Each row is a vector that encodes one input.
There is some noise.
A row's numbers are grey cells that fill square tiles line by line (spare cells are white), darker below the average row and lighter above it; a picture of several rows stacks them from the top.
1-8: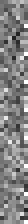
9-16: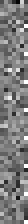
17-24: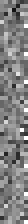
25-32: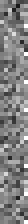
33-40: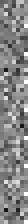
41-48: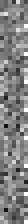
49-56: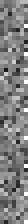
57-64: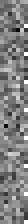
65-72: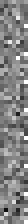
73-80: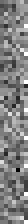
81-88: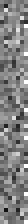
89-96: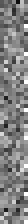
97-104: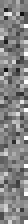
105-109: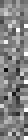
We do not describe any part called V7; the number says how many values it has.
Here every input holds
a value of V7, together with a list of up to two points on a 6-point line.
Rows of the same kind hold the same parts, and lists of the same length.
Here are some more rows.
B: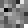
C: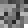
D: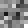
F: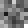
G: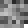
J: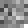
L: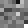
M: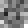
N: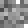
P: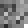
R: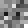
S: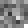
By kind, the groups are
B, G, L
C, D, F, M, R
J, N, P, S

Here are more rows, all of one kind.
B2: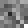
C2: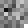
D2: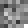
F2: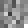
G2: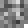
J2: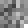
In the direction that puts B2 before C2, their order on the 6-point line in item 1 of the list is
G2, D2, F2, J2, B2, C2.
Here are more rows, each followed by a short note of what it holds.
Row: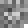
a value of V7, together with a list of one item
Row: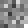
a value of V7, together with a list of one item
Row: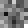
a value of V7, together with the empty list
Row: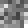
a value of V7, together with the empty list
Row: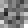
a value of V7, together with the empty list
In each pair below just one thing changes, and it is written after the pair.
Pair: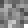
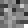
the value of V7
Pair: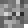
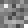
the place on the 6-point line in item 1 of the list
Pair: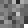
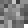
the place on the 6-point line in item 1 of the list
